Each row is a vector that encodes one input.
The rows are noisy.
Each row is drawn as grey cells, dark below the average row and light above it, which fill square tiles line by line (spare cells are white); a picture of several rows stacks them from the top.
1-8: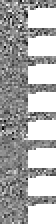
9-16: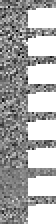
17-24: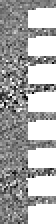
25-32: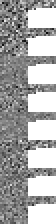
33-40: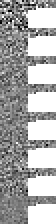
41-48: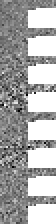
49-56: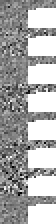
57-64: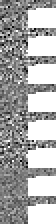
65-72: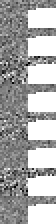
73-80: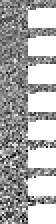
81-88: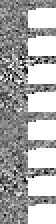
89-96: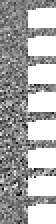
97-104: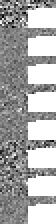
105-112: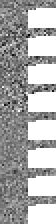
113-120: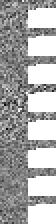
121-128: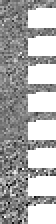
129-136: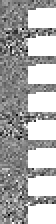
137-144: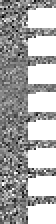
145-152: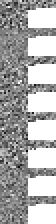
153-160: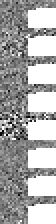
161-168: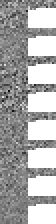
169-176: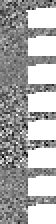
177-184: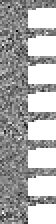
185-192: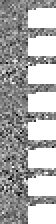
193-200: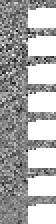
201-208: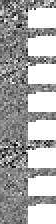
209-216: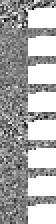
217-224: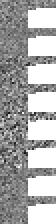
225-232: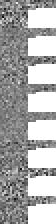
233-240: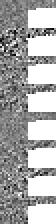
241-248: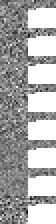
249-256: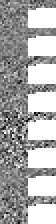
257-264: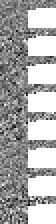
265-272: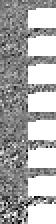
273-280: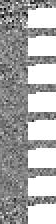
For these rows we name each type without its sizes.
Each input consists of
a point on a line, together with either a point on a circle, or a point on a line.
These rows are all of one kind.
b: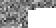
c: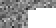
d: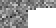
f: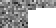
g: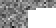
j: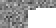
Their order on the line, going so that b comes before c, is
b, f, d, c, g, j.
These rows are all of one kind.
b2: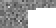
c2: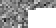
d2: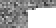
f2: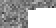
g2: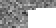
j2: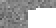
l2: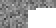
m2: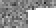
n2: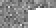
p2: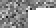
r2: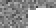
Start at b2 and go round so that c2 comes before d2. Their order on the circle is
b2, l2, n2, j2, r2, f2, p2, c2, g2, m2, d2.
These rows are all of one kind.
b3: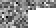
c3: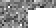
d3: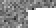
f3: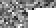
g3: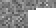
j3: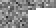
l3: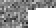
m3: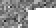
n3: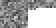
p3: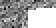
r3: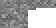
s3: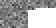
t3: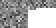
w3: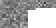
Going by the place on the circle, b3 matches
l3, r3 and s3.
